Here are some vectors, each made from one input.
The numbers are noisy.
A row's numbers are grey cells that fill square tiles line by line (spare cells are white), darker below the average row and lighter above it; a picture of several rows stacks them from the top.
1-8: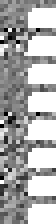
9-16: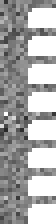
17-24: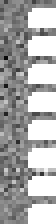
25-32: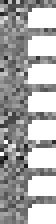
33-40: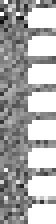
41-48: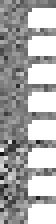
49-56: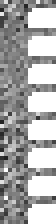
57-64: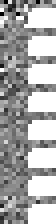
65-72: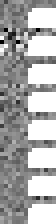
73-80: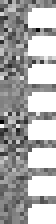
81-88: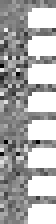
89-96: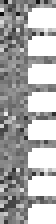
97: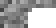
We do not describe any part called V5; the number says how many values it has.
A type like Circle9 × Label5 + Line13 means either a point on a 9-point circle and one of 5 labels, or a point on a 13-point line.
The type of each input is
List2(Bool × V5).
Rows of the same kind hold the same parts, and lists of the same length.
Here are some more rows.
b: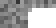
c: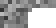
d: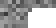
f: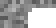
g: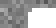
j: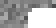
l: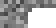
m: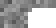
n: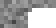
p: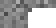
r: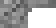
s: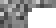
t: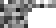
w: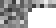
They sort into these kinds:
b, c, f, g, j, m, n
d, l, p, r, s
t, w

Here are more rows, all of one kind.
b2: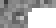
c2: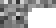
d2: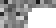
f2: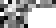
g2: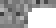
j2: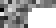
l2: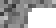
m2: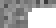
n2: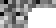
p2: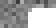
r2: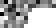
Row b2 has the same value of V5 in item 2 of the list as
g2 and m2.
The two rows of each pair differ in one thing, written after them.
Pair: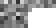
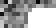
the true/false value in item 2 of the list
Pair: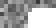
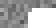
the value of V5 in item 2 of the list
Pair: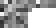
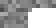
the true/false value in item 2 of the list
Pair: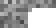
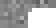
the true/false value in item 2 of the list
